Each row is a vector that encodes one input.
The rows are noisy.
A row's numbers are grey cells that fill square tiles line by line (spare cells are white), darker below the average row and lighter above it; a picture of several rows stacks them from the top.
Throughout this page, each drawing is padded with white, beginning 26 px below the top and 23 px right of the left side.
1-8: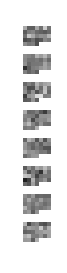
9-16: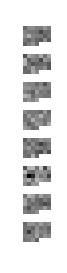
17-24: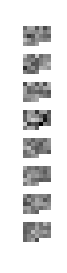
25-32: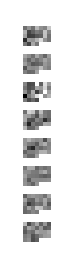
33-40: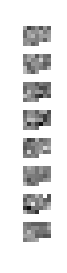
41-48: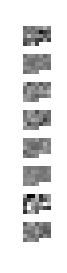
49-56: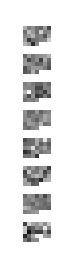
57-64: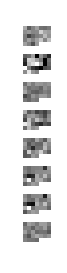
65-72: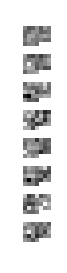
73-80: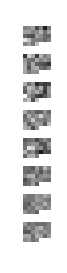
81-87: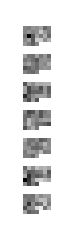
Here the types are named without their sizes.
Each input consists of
a label, together with either a fixed value, or a node of a tree, or three true/false values.
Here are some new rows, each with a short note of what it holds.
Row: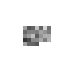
a label
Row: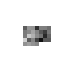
a label
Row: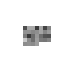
a label and a node of a tree
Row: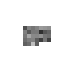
a label
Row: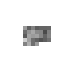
a label and three true/false values
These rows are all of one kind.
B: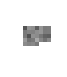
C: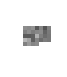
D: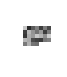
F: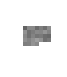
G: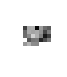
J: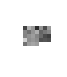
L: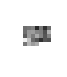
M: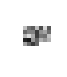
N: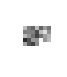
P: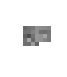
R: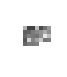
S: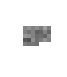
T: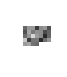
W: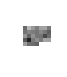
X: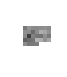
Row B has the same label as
G, L, N and P.
